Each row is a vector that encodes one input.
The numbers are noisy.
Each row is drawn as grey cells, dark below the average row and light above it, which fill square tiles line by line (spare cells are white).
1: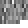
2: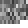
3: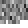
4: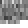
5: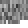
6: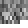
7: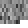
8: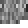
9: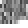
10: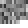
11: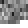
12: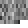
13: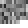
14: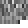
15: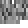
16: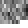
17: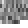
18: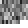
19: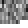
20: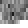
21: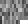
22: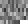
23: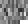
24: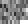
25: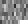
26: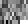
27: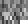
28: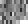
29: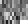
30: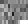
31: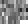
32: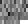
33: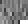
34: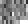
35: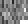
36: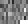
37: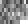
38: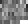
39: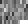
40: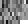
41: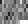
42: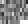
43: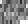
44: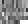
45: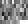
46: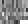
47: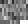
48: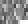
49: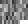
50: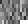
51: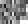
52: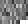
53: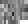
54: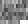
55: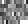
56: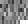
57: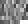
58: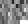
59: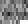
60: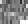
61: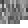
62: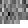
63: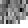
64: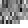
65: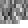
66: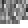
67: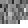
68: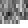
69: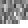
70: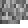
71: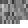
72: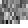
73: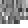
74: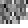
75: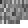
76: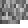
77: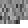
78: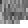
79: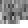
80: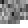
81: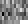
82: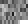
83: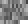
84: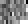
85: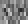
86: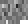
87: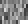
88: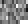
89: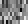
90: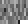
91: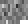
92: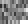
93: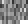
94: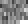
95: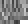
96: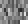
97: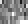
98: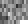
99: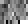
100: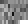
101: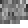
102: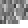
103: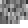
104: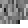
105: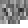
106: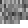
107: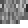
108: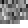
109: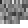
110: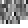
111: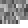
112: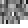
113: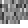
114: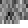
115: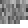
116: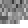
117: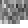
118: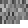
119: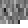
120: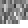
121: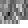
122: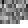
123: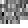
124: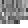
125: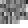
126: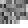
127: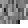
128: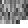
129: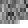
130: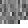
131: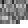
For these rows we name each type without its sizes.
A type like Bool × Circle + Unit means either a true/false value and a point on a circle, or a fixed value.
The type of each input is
Circle × Label × Line.
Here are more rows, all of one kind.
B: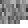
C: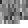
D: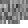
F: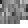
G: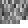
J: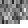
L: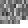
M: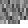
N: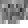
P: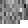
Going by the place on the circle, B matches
F and G.
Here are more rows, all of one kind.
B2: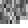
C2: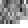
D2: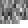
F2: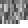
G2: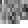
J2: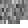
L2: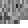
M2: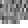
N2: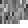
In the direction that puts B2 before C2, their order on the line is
D2, F2, N2, G2, J2, L2, M2, B2, C2.
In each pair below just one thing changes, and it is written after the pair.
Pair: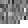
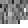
the place on the circle
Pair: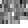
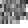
the label
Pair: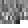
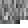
the place on the circle
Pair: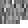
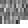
the place on the line
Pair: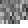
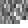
the place on the line
